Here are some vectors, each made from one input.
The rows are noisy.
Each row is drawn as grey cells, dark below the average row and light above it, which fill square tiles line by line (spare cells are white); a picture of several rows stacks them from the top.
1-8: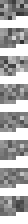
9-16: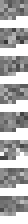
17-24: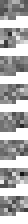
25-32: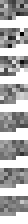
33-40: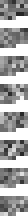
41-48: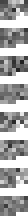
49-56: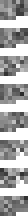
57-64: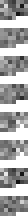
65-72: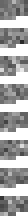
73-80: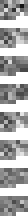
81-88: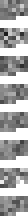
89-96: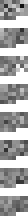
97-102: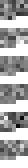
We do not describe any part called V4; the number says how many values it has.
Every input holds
a true/false value, together with either a fixed value, or a node of a 9-node tree and a value of V4.
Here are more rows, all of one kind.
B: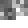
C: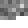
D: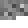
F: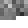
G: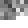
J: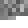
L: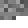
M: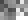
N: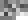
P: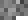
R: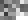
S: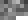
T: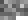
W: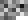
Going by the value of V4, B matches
L, P and S.
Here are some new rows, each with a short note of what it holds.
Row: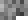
a node of a 9-node tree, a true/false value and a value of V4
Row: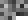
a true/false value
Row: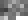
a node of a 9-node tree, a true/false value and a value of V4
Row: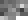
a node of a 9-node tree, a true/false value and a value of V4
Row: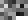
a true/false value
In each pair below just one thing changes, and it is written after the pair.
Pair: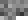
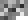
the true/false value
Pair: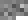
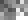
the true/false value
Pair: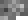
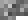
the value of V4
